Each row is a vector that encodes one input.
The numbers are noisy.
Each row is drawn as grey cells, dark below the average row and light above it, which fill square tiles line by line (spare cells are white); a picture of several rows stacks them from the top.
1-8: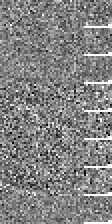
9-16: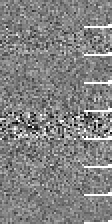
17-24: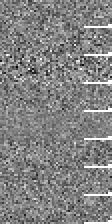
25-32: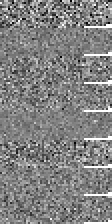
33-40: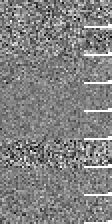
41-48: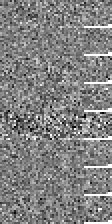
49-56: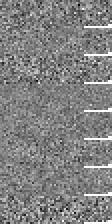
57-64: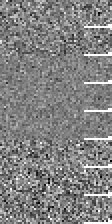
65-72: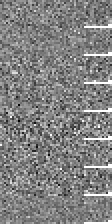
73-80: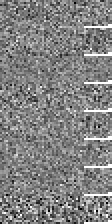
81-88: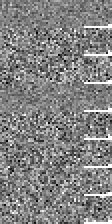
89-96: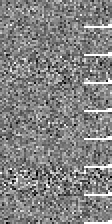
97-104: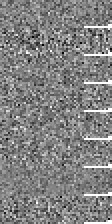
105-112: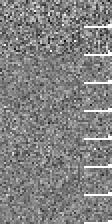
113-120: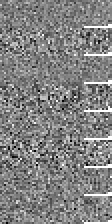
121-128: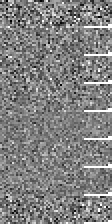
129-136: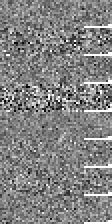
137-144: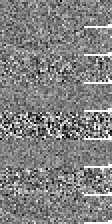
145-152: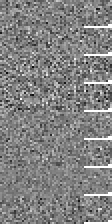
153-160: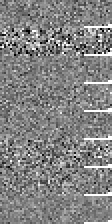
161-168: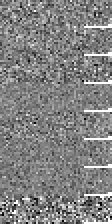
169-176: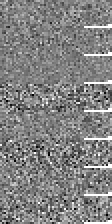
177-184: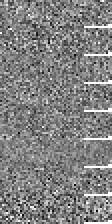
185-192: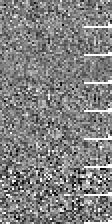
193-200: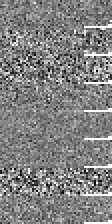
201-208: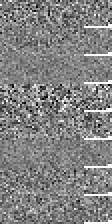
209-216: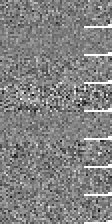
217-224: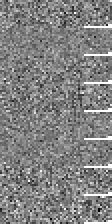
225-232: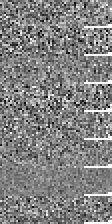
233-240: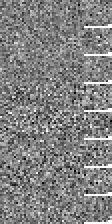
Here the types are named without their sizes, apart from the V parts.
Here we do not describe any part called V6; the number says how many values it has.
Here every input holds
a node of a tree and a value of V6, together with a list of points on a line.
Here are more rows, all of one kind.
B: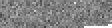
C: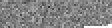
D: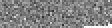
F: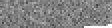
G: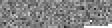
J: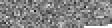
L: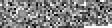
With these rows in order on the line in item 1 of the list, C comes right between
D and J.
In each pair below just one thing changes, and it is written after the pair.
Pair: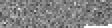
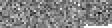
the place on the line in item 1 of the list
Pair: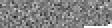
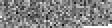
the value of V6
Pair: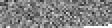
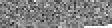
the value of V6
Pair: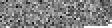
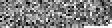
the place on the line in item 1 of the list
